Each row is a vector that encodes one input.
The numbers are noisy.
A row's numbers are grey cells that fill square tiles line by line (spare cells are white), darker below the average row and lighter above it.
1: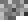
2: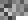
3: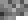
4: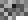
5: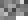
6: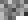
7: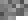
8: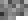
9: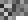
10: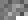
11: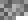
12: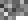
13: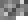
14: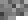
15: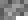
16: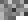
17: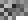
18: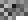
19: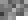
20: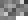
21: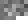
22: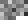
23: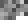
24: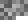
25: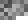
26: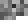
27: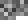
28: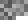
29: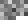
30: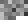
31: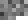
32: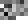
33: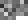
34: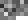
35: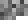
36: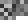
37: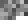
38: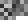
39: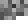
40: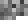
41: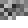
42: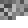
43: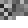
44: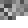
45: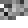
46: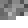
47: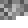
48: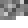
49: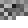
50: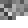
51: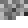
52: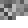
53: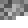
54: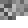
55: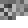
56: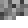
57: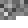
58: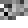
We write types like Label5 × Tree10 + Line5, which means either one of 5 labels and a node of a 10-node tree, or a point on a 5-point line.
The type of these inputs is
Bool × Line6.
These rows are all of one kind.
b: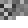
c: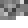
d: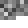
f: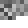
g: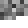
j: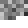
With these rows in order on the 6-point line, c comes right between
d and f.
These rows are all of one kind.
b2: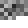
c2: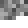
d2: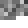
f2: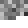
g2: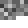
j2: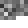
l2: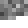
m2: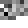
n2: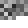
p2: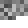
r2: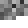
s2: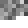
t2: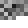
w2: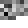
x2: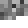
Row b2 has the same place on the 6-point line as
n2, r2, t2 and x2.
